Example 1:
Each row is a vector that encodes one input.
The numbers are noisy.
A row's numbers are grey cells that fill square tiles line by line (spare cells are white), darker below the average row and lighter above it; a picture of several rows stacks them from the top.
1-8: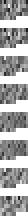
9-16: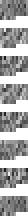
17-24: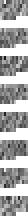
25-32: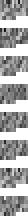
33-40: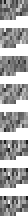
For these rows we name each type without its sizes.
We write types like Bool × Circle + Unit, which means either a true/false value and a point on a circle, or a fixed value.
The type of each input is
Line.
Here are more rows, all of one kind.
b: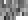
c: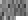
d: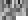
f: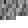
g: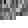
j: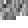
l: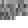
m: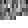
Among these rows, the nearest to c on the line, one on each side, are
f and l.
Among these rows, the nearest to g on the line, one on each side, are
f and m.
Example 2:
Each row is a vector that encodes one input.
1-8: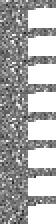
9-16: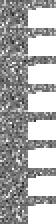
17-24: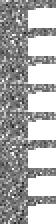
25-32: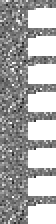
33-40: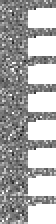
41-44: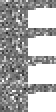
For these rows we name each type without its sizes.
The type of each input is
Label.
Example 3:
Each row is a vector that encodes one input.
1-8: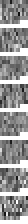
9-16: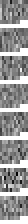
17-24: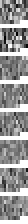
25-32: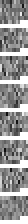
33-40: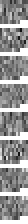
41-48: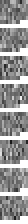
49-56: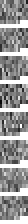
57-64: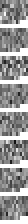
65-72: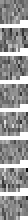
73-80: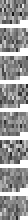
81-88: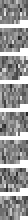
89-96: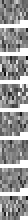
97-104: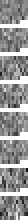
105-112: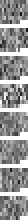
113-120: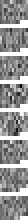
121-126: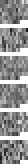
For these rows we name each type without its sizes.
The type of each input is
Line.
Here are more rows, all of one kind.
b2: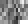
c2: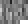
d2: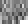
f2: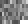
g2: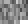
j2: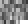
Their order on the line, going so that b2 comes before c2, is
b2, f2, d2, g2, j2, c2.
